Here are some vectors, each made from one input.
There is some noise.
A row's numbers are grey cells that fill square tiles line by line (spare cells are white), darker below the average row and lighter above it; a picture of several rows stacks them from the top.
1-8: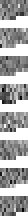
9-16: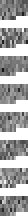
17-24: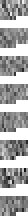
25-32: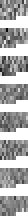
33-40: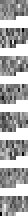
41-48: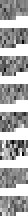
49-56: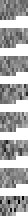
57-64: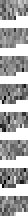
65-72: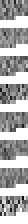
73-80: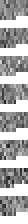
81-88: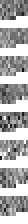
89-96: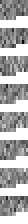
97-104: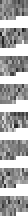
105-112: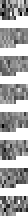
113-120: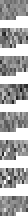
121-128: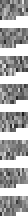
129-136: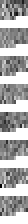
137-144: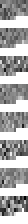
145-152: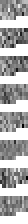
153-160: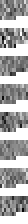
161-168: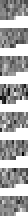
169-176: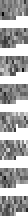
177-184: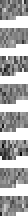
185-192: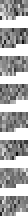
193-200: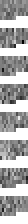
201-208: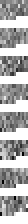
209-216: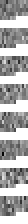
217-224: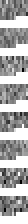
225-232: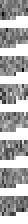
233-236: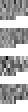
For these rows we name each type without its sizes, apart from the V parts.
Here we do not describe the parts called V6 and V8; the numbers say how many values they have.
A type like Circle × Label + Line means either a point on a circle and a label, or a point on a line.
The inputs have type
List(Line) + (Tree + V6) × V8.
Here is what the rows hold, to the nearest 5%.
About 65% of them hold a value of V8, together with either a node of a tree, or a value of V6. The rest are lists of points on a line.
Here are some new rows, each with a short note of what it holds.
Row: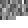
the empty list
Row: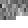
a node of a tree and a value of V8
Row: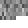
a node of a tree and a value of V8
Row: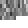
a value of V6 and a value of V8
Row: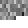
a list of two items
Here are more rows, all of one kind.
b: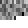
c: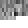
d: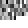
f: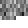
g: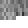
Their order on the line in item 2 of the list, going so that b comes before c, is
b, d, f, g, c.
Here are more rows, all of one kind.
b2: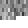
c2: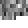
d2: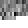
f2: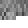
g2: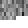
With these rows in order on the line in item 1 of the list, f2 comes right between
b2 and g2.
